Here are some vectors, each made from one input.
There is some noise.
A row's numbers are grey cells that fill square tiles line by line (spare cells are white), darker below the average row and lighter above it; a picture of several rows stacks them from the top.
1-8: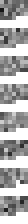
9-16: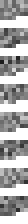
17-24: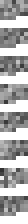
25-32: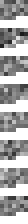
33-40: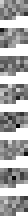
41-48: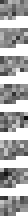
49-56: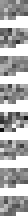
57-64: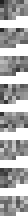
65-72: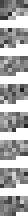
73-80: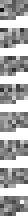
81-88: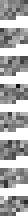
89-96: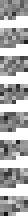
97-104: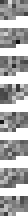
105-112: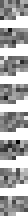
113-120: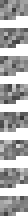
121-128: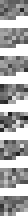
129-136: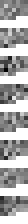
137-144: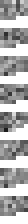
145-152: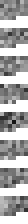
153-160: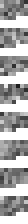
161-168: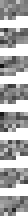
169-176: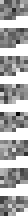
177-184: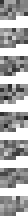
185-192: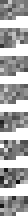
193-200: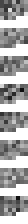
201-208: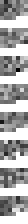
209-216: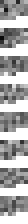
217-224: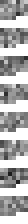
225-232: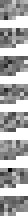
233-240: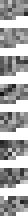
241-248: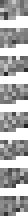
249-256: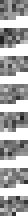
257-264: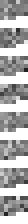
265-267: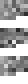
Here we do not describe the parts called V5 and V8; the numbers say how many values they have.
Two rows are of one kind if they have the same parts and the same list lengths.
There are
2 kinds of row.
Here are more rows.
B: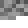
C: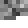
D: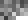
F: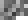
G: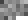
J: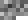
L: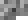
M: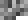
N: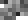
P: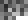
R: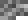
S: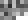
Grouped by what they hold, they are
B, D, J, N, P, R, S
C, F, G, L, M

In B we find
a point on a 6-point circle, a true/false value, a value of V5 and a value of V8.
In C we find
a true/false value, a value of V5 and a value of V8.
